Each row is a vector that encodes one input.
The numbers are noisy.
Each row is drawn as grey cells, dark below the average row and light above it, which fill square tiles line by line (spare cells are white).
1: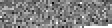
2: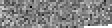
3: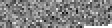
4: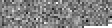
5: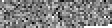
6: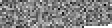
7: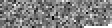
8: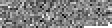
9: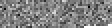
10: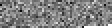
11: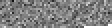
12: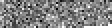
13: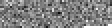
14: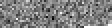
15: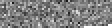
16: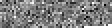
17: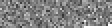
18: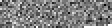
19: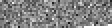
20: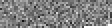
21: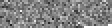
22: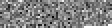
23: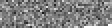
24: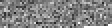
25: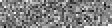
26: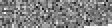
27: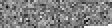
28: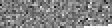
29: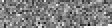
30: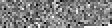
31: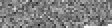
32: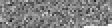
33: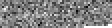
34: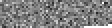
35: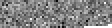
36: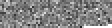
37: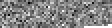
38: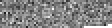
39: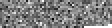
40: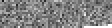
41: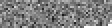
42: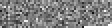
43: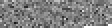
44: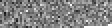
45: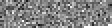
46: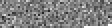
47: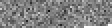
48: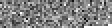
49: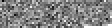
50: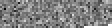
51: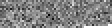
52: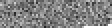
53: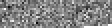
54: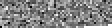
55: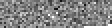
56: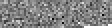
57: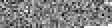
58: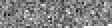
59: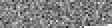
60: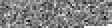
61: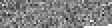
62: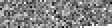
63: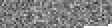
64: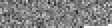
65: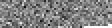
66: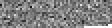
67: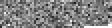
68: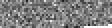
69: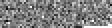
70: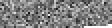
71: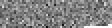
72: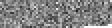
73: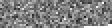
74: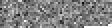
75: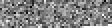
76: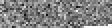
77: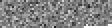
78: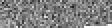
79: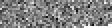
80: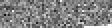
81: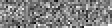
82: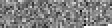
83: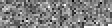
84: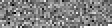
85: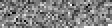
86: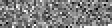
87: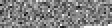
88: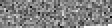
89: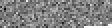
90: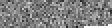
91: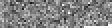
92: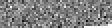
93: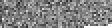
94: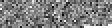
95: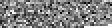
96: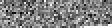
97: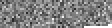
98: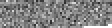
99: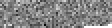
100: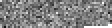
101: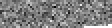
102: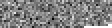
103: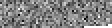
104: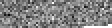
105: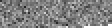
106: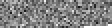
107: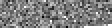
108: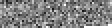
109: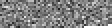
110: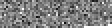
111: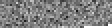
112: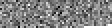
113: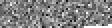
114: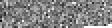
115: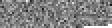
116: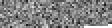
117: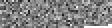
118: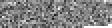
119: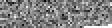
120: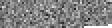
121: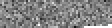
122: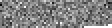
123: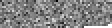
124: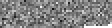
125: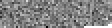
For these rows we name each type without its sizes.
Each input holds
a node of a tree, together with either a point on a line, or a node of a tree.
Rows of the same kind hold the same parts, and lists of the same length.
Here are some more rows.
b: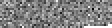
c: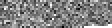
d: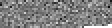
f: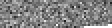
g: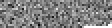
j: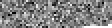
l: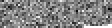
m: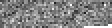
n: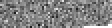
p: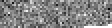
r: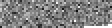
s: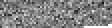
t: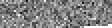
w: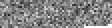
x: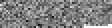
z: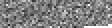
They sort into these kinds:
b, g, j, l, m, n, p, r, s, w, x
c, d, f, t, z

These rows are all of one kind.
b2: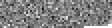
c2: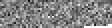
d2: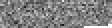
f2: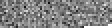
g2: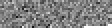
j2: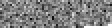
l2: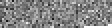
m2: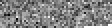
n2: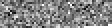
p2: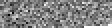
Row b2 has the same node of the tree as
c2, d2, l2 and p2.
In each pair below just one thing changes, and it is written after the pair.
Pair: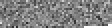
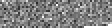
the node of the tree
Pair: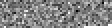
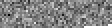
the place on the line
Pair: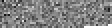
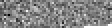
the node of the tree
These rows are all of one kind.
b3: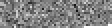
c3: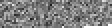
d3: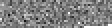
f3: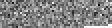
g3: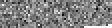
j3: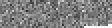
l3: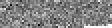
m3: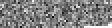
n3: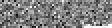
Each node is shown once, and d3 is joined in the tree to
c3.
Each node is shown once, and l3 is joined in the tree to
n3.
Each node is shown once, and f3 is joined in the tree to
m3.
